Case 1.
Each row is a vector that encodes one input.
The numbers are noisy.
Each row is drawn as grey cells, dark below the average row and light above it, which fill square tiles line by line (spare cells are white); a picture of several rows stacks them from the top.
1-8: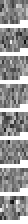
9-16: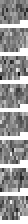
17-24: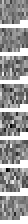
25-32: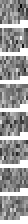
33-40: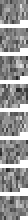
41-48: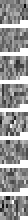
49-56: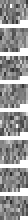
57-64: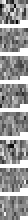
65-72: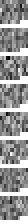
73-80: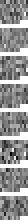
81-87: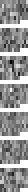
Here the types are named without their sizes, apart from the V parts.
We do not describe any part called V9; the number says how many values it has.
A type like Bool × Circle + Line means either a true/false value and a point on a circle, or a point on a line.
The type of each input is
Bool × (Circle + V9).
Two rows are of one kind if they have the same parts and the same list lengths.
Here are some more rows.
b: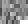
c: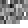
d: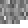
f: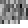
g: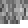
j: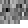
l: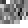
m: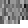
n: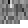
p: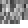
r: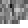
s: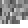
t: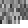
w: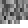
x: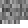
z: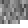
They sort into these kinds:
b, c, d, f, l, m, p, s, t, z
g, j, n, r, w, x

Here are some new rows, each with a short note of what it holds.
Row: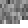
a true/false value and a value of V9
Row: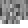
a true/false value and a value of V9
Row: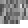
a point on a circle and a true/false value
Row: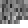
a point on a circle and a true/false value
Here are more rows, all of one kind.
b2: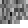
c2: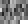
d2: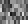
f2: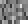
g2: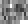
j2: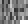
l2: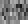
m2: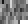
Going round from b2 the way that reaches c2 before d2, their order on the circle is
b2, g2, j2, m2, c2, d2, l2, f2.
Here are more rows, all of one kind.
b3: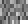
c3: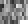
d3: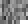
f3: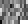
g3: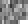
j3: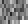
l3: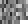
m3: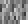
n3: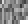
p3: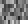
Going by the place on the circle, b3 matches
j3, l3 and m3.
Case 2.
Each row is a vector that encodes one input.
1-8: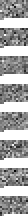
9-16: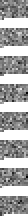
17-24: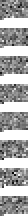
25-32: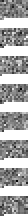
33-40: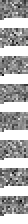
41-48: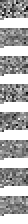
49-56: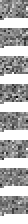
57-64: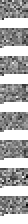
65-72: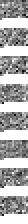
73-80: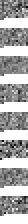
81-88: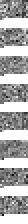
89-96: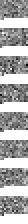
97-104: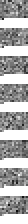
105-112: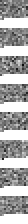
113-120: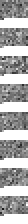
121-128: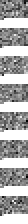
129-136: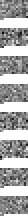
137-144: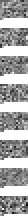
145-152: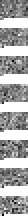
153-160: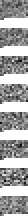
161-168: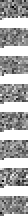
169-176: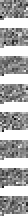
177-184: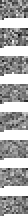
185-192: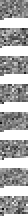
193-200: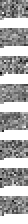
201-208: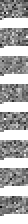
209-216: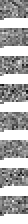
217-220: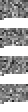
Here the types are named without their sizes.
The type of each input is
Circle × (Circle + Tree).
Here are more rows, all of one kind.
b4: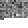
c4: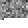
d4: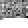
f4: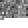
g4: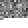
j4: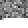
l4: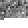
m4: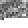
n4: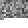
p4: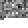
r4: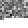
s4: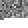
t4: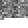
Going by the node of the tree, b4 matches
j4 and t4.
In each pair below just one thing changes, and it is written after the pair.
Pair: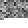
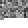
the node of the tree
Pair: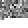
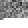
the place on the circle
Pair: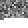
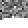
the node of the tree
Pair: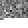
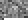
the place on the circle
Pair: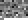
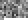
the node of the tree
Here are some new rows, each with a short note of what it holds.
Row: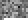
a point on each of two circles
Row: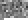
a point on each of two circles
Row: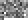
a point on each of two circles
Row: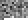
a point on each of two circles
